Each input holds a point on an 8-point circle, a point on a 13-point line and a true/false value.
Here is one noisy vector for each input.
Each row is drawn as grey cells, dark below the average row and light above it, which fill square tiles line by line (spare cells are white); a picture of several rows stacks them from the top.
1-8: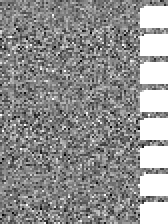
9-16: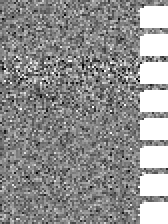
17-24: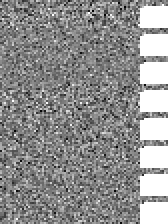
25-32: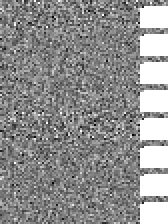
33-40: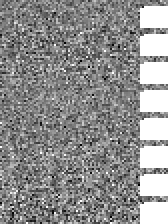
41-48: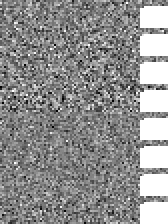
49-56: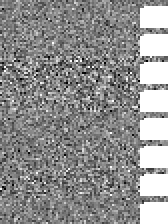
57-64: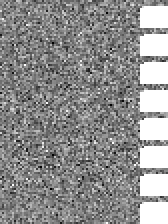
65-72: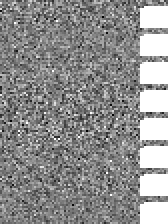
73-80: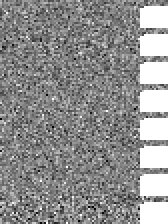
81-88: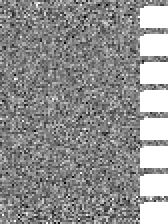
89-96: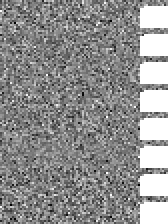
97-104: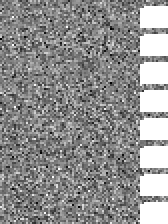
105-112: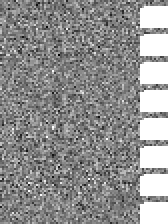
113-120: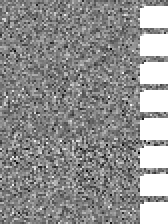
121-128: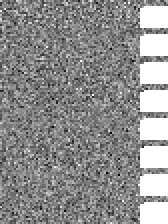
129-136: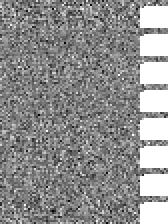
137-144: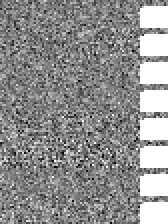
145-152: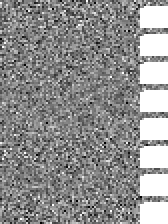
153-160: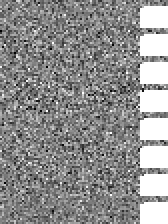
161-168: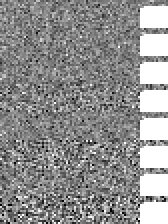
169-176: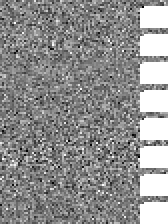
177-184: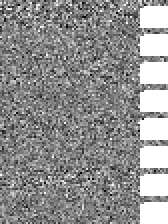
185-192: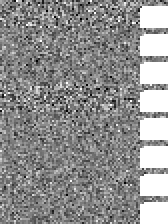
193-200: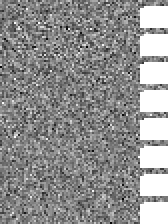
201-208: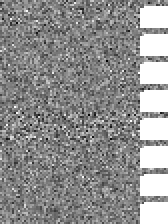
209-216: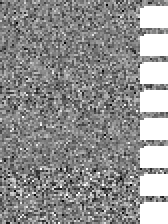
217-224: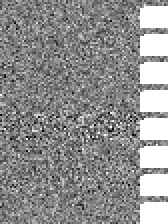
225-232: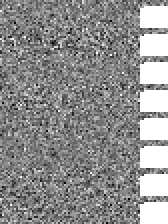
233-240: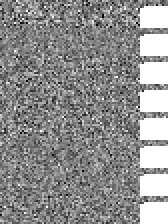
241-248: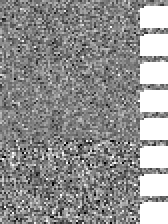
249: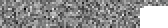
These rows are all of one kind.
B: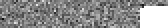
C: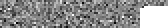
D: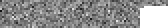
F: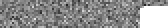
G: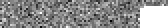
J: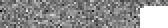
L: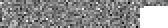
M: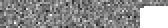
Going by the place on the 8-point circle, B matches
G and L.
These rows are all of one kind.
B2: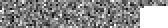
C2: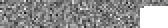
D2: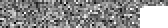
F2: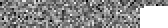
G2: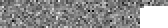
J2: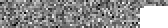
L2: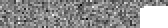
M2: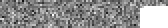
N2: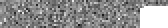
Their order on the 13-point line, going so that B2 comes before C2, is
D2, B2, N2, C2, J2, M2, L2, G2, F2.
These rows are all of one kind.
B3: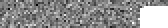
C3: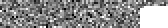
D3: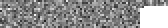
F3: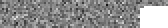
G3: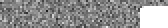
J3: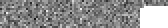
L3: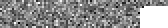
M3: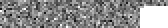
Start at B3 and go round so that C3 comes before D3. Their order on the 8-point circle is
B3, F3, L3, C3, D3, G3, M3, J3.
